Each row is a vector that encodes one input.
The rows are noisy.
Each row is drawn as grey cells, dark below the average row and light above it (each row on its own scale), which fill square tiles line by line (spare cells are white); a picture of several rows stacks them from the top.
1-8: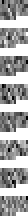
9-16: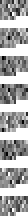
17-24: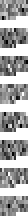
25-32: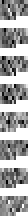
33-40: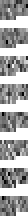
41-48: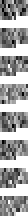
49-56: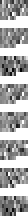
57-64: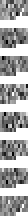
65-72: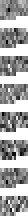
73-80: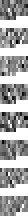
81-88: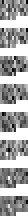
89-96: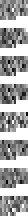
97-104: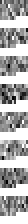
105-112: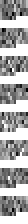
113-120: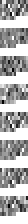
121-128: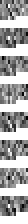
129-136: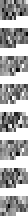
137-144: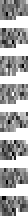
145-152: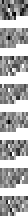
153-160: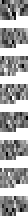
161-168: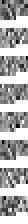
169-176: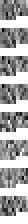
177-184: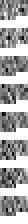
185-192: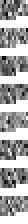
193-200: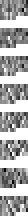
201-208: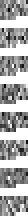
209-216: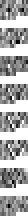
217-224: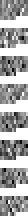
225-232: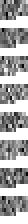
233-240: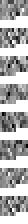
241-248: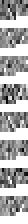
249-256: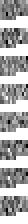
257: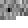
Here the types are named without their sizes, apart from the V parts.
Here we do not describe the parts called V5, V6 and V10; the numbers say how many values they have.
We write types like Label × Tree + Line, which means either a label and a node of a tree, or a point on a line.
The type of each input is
(Line × Line × Line + V6) × V5 + V10.
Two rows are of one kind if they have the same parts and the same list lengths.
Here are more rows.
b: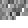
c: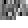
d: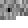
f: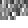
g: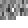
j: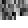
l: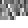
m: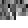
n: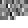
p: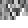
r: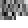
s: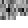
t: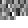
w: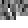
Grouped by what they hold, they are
b, f, l, n, p, t
c, j, m, r, w
d, g, s

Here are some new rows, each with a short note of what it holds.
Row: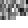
a value of V5 and a value of V6
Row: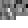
a point on each of three lines and a value of V5
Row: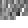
a value of V10
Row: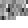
a value of V5 and a value of V6
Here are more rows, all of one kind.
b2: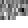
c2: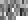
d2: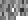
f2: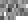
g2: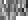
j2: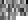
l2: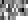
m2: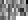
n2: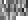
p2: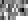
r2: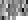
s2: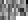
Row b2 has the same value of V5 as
j2, m2, r2 and s2.
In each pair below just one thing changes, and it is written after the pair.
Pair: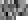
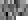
the place on one of the three lines
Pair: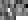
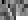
the value of V5
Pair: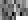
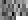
the place on one of the three lines
